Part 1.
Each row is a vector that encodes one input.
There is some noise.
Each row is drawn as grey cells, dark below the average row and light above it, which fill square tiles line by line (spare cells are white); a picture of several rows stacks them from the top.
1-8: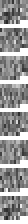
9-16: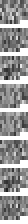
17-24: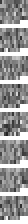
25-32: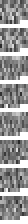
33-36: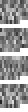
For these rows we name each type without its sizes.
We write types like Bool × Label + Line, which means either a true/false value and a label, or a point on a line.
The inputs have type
Line.
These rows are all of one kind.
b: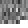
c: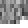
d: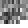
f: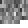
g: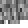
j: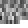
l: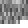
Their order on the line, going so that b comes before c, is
d, b, f, g, l, c, j.
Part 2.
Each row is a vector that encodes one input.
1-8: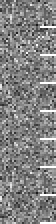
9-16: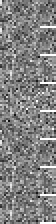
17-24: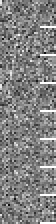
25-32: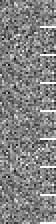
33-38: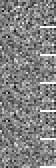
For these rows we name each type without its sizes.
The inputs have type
Label.
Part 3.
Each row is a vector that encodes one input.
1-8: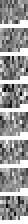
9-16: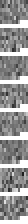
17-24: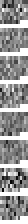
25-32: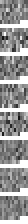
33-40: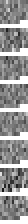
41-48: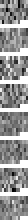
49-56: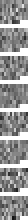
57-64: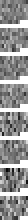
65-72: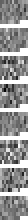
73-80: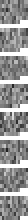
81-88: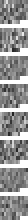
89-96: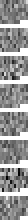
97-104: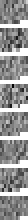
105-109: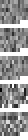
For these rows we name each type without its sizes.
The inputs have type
Line.
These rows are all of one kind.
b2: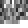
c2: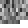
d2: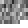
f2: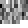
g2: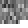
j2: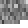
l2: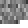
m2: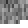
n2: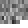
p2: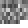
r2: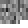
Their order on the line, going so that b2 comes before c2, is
d2, f2, p2, l2, b2, g2, m2, j2, c2, n2, r2.
